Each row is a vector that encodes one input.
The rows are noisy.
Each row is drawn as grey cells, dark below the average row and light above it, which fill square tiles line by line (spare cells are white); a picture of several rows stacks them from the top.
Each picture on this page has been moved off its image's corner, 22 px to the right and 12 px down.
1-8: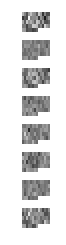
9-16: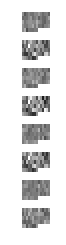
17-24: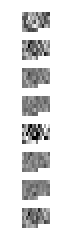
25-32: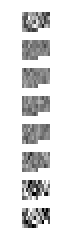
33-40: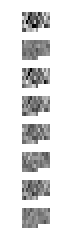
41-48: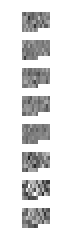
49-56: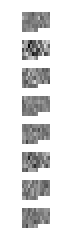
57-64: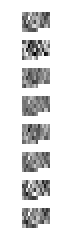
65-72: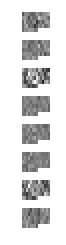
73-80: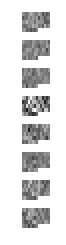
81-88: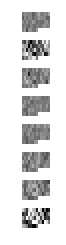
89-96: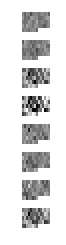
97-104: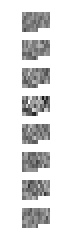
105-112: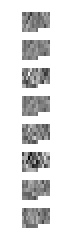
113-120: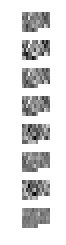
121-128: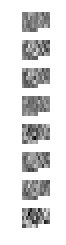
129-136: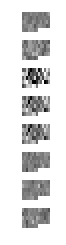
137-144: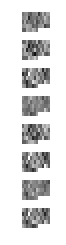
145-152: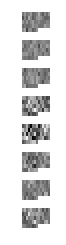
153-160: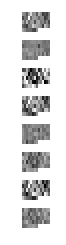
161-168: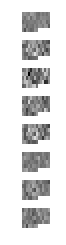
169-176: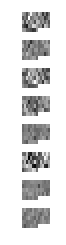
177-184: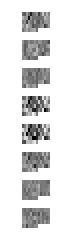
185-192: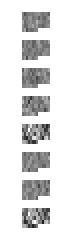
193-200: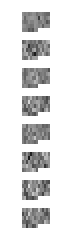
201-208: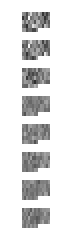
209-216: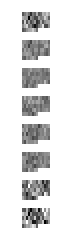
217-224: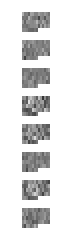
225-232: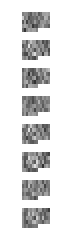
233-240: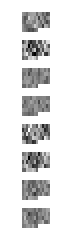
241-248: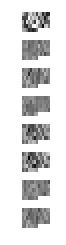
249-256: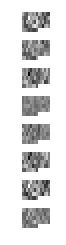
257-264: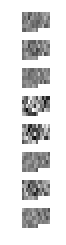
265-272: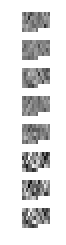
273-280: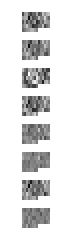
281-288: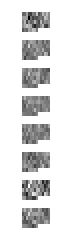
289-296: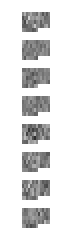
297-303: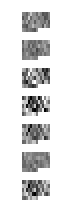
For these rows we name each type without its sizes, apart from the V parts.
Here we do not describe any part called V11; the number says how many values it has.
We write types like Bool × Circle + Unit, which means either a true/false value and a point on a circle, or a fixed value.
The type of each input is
(Line + Tree) × V11.
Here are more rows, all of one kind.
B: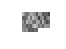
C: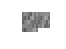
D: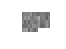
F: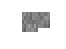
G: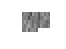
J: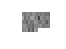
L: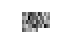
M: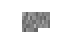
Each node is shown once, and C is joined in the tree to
F and L.
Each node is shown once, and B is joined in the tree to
J and L.
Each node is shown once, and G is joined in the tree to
D.
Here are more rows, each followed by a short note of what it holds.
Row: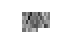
a node of a tree and a value of V11
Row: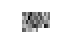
a node of a tree and a value of V11
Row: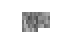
a point on a line and a value of V11
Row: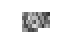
a node of a tree and a value of V11
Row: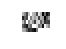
a point on a line and a value of V11
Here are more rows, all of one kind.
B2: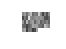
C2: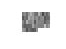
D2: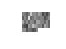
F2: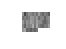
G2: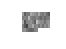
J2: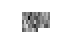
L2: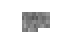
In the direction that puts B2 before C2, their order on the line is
G2, D2, L2, B2, C2, F2, J2.
